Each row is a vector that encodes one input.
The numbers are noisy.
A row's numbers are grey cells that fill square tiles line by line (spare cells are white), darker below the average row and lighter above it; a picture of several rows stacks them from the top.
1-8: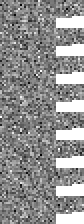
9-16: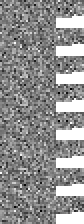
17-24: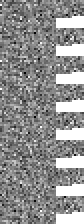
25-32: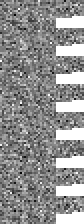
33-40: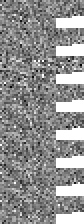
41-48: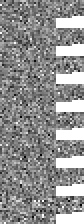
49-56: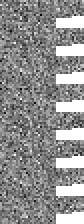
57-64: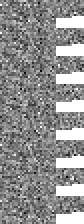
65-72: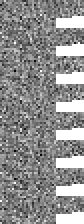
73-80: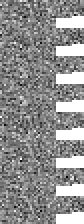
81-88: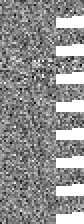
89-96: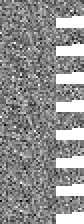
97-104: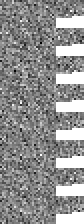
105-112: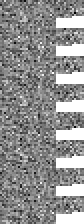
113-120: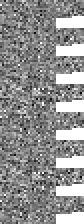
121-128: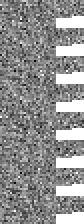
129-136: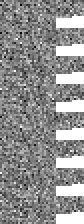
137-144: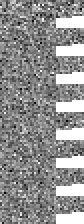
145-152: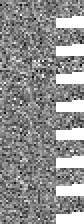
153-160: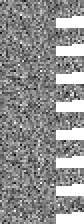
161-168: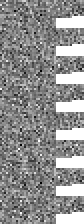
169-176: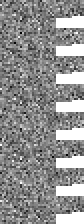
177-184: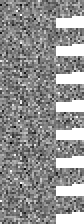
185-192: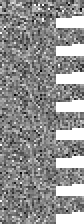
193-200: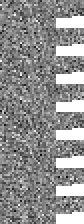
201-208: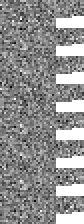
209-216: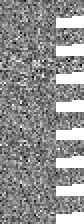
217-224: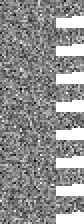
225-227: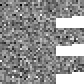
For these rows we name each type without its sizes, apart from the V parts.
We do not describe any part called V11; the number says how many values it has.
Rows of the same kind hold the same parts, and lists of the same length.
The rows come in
4 kinds.
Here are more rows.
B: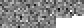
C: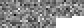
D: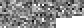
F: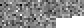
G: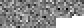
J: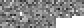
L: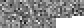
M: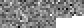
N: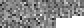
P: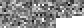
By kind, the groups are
B, C, G, J, M
D, P
F, N
L

